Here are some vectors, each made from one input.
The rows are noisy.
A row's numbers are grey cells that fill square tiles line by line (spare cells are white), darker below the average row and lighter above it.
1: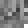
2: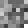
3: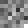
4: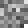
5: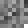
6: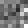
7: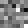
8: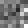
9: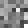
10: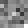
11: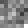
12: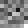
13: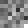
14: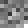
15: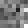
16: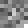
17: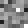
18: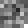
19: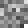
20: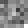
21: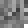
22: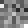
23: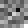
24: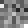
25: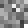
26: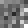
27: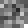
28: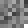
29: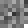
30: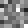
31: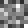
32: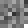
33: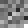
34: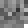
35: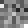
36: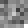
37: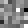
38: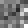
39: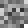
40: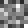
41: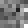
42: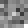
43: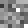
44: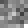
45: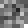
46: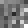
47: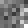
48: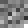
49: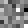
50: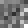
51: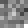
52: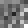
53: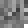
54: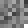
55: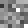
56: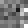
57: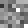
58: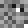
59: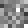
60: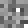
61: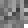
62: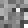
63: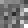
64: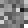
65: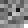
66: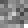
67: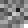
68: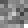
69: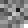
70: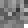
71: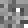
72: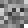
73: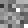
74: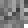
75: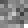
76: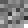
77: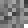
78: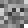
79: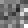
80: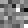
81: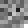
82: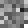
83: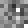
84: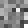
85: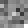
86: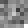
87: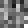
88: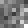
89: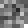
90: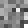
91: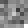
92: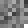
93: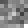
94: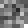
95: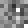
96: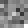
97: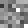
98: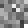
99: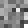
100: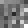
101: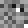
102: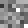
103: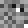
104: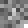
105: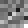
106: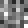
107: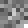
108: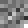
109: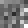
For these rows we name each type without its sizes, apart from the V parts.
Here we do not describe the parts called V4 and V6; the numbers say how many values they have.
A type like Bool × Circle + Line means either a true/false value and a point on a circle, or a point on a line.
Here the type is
Bool × List(Line) + V4 × V6.
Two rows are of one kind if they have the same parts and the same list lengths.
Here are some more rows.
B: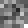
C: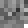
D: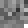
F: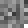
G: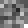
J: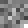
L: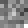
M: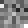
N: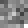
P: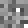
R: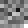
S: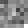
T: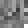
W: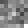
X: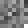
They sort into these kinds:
B, G, M
C, D, F, L, N, S, T, W, X
J, R
P

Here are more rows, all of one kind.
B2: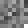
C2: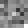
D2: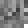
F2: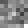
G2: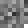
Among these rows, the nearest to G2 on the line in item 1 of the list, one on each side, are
B2 and F2.
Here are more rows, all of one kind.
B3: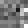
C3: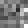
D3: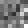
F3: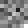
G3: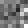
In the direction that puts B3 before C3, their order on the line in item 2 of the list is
D3, G3, B3, C3, F3.
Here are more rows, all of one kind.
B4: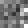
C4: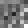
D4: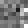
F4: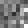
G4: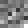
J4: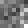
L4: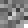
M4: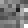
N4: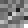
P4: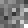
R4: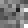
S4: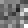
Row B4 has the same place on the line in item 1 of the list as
F4, N4 and S4.
